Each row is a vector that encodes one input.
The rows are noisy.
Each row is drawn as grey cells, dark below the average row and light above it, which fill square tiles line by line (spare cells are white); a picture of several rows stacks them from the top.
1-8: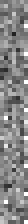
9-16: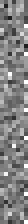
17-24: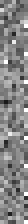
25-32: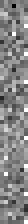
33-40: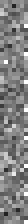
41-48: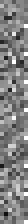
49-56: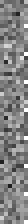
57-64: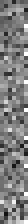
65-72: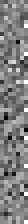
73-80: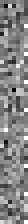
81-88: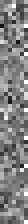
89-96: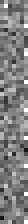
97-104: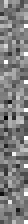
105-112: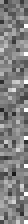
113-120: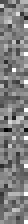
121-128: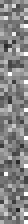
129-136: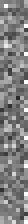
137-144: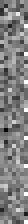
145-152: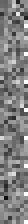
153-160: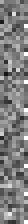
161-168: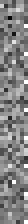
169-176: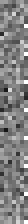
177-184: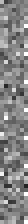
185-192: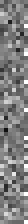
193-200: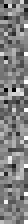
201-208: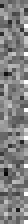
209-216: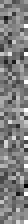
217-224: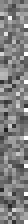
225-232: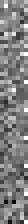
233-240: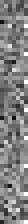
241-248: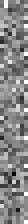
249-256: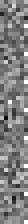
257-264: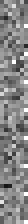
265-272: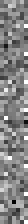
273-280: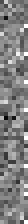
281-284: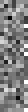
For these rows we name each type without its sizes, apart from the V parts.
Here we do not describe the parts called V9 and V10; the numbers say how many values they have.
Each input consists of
four true/false values and a value of V10, together with either a point on a line, or a value of V9.
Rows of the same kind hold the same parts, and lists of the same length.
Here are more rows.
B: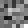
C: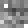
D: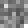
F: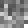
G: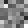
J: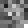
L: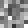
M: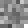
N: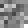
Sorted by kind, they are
B, J, M, N
C, D, F, G, L

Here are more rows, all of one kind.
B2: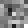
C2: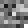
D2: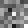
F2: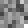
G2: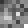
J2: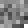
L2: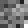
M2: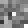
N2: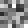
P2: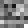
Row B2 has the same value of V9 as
C2, D2, L2 and P2.
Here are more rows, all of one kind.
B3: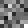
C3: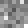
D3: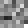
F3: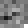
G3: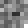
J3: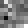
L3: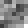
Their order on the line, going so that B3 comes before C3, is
F3, D3, J3, B3, L3, G3, C3.
